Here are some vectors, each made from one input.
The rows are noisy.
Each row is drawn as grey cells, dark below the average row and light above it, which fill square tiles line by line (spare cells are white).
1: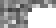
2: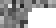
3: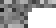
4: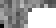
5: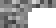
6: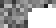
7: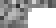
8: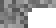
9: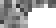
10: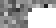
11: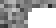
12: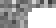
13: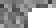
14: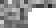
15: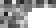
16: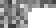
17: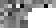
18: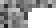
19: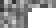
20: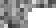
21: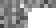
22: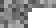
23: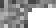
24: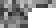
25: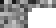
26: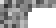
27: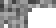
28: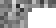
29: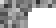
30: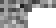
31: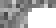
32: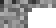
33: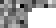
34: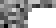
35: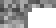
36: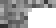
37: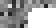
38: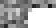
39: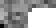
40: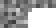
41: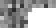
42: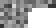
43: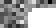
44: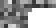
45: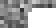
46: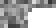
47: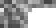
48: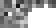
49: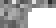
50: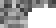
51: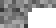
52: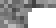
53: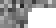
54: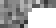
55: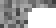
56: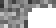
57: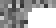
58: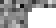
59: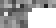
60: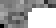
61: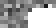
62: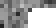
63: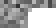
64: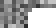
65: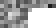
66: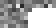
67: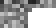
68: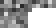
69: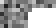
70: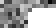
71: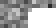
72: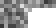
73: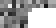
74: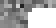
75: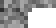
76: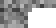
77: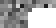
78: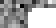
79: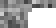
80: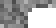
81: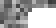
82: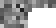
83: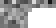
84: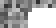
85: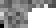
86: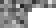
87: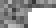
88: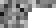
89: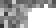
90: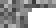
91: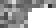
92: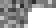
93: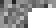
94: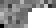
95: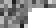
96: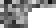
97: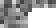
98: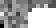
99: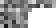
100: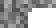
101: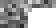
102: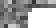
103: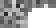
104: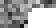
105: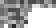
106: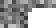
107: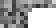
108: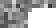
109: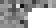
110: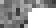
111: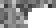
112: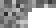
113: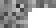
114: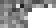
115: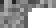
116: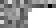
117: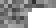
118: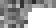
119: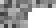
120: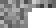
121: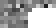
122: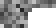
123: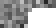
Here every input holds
either a point on a 5-point line, or a point on a 9-point line.
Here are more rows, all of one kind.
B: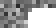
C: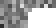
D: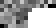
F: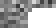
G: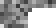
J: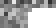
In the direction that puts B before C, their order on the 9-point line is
G, B, F, J, C, D.
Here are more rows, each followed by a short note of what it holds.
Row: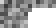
a point on a 9-point line
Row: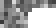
a point on a 9-point line
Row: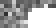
a point on a 9-point line
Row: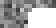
a point on a 9-point line
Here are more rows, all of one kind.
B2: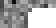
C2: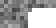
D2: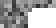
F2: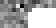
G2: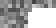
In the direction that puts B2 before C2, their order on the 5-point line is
G2, F2, B2, D2, C2.
